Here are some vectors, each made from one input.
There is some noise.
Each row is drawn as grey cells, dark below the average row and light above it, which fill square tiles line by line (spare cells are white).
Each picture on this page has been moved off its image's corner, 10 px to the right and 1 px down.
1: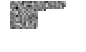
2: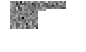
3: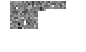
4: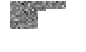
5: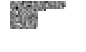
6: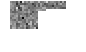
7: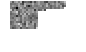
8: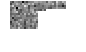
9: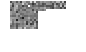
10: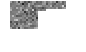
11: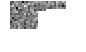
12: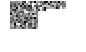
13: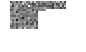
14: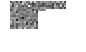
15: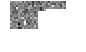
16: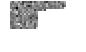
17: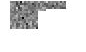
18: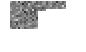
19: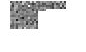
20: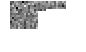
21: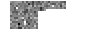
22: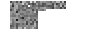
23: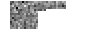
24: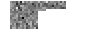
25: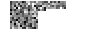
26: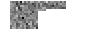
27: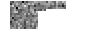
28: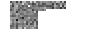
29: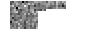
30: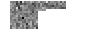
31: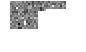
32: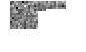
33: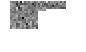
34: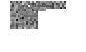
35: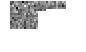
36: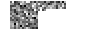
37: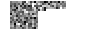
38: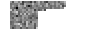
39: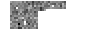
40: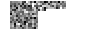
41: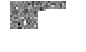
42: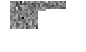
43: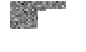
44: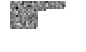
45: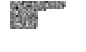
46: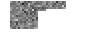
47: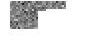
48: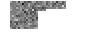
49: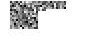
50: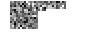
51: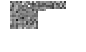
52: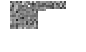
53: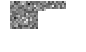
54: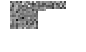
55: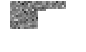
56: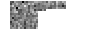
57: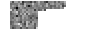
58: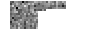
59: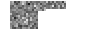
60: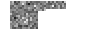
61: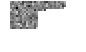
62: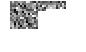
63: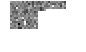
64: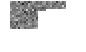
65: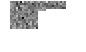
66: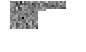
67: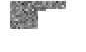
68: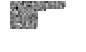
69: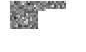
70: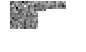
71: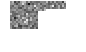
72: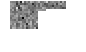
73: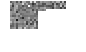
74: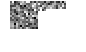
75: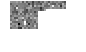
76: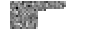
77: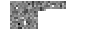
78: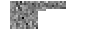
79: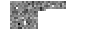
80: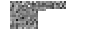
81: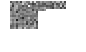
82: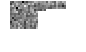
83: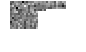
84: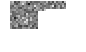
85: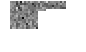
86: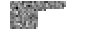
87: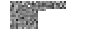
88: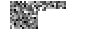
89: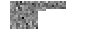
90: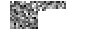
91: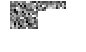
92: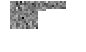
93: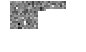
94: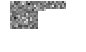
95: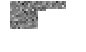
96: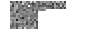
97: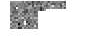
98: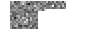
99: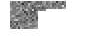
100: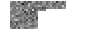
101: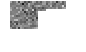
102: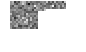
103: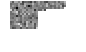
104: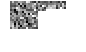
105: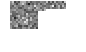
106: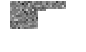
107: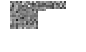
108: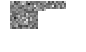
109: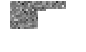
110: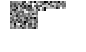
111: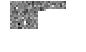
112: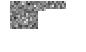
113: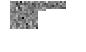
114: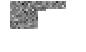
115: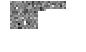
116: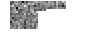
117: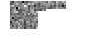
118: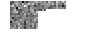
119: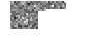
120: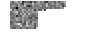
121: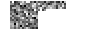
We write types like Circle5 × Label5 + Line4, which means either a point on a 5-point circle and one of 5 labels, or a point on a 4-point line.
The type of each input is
Bool × Tree7.
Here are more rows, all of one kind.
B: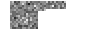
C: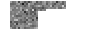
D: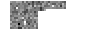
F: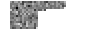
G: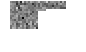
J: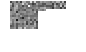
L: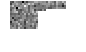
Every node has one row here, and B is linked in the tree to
D.
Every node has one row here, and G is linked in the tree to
C and J.
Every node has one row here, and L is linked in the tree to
F.
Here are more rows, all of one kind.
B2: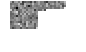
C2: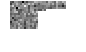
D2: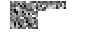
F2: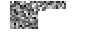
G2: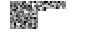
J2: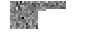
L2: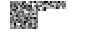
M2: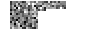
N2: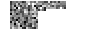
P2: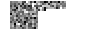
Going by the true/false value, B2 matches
C2 and J2.
